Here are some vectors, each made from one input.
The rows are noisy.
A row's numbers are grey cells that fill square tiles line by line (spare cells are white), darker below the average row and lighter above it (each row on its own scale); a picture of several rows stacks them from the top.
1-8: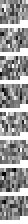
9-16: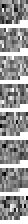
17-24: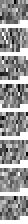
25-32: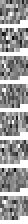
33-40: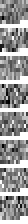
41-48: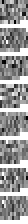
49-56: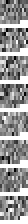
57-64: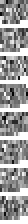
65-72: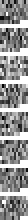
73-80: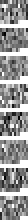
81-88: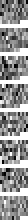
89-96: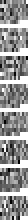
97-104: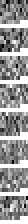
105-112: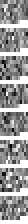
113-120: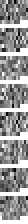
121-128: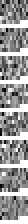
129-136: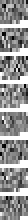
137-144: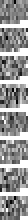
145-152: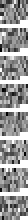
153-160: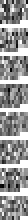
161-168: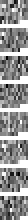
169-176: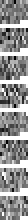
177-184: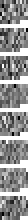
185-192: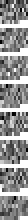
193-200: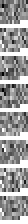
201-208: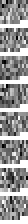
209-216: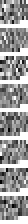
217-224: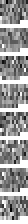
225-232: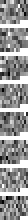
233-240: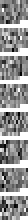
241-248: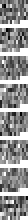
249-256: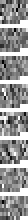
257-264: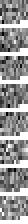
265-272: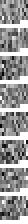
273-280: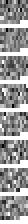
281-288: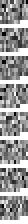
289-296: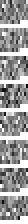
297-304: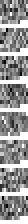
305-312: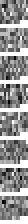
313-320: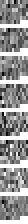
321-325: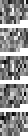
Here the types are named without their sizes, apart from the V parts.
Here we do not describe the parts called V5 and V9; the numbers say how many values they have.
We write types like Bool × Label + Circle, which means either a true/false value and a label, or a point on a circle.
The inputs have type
(Line + V5) × (Line + V9).
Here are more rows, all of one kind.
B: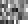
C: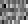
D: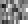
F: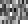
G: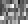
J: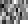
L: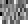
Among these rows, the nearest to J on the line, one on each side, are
D and L.
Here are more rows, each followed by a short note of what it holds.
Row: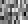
a point on a line and a value of V9
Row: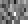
a value of V5 and a value of V9
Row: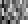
a value of V5 and a value of V9
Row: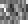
a point on each of two lines
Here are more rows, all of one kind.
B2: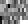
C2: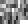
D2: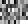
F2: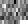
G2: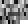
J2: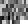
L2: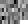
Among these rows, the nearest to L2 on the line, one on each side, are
F2 and J2.
